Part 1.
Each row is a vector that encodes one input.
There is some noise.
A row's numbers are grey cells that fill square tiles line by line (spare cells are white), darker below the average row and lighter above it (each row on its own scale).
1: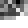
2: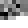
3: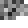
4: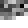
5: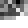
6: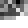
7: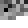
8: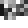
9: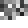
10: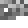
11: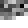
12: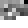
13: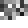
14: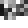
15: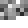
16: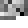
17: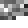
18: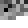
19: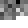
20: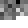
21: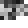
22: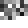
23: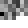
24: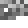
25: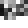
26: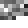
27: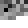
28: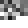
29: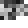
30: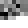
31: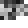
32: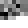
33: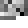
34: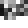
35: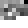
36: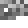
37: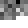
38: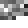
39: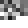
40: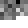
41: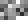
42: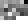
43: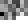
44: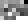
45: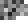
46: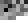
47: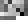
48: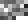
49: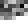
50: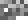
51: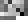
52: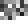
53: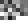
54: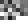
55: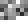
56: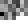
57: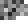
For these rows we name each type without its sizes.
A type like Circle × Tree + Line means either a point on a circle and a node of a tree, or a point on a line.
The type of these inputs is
Bool × Bool × Bool × Bool.
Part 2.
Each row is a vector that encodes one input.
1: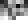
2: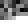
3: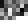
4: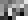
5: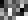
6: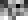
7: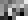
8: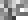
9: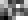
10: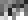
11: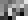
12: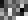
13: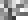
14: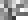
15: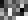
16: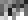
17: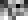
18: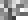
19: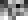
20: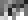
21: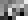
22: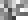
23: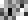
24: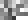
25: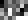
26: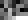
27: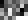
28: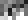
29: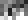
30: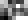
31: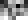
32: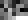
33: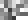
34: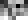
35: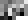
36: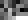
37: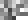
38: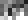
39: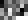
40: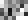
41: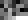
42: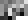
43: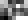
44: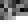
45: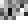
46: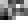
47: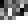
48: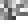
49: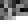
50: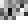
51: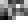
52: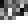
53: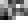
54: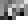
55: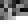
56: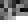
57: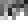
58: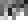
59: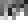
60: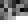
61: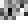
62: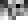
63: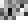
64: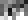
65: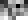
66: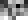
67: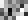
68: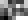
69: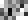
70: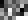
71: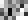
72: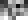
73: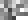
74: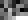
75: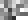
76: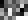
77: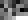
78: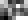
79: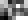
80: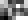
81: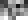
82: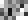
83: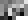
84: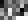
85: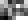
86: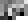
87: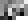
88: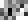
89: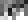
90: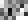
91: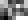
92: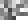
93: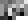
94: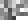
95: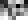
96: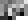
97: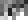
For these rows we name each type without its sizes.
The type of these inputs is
Bool × Bool × Bool.
